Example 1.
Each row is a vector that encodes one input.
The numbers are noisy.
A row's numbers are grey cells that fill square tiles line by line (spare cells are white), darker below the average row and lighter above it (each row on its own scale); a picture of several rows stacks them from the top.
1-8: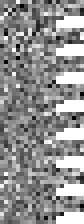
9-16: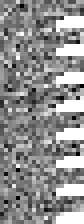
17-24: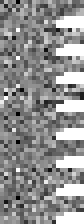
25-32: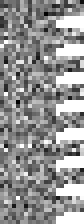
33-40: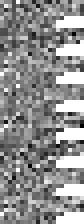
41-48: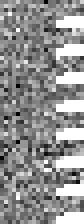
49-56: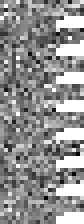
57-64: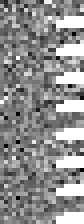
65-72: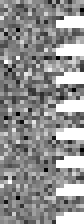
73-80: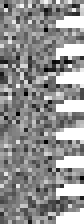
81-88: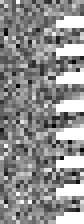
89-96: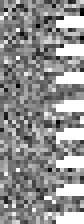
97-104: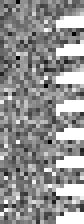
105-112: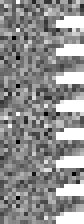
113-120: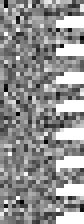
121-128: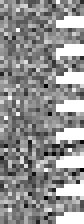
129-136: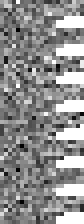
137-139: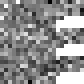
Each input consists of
either a point on an 11-point circle, or a point on a 17-point circle, or a fixed value.
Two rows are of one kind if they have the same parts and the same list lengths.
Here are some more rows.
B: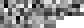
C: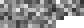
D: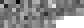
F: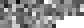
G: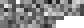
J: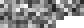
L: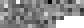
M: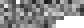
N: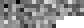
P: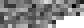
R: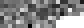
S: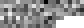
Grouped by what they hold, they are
B, D, F, N, P, R
C, J
G, L, M, S

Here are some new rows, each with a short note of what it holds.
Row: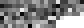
a point on a 17-point circle
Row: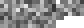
a fixed value
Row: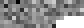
a point on a 17-point circle
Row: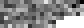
a point on a 17-point circle
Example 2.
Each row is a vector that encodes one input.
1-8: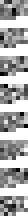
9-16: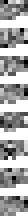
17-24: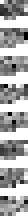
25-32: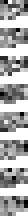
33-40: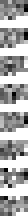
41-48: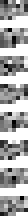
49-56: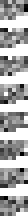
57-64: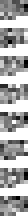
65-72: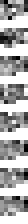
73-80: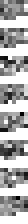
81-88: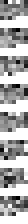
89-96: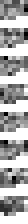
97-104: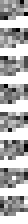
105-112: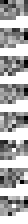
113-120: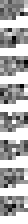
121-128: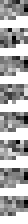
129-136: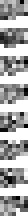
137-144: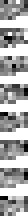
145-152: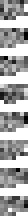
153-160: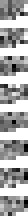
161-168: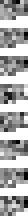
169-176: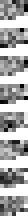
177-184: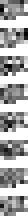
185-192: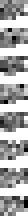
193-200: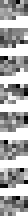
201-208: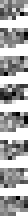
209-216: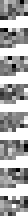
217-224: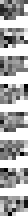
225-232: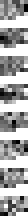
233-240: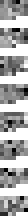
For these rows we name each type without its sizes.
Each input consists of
either a label, or a point on a line.
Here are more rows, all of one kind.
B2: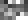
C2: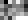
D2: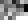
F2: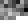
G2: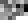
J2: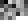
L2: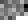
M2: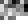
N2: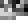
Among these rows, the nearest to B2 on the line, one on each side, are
C2 and J2.
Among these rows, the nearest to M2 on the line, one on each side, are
D2 and F2.
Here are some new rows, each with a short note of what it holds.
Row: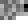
a point on a line
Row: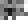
a label
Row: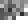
a label
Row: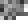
a label
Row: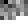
a point on a line
